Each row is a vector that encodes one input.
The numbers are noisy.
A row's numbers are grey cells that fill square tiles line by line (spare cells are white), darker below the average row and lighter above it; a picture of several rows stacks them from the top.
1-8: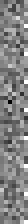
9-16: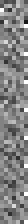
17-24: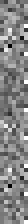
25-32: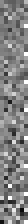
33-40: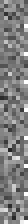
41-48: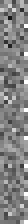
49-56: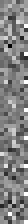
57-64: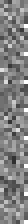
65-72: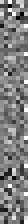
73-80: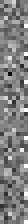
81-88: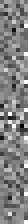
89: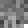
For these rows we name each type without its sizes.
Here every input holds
a list of items, each a point on a line and a true/false value.
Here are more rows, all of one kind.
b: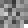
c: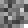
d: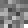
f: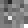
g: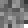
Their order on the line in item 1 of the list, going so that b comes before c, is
d, g, f, b, c.
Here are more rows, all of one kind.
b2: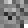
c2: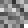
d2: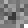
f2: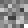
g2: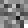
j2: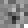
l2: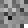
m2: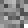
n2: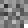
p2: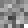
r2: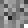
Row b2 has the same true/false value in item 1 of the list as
d2, j2, l2 and r2.
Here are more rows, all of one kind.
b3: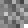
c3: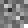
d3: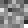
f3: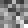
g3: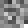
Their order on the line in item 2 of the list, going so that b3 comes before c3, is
b3, f3, c3, g3, d3.
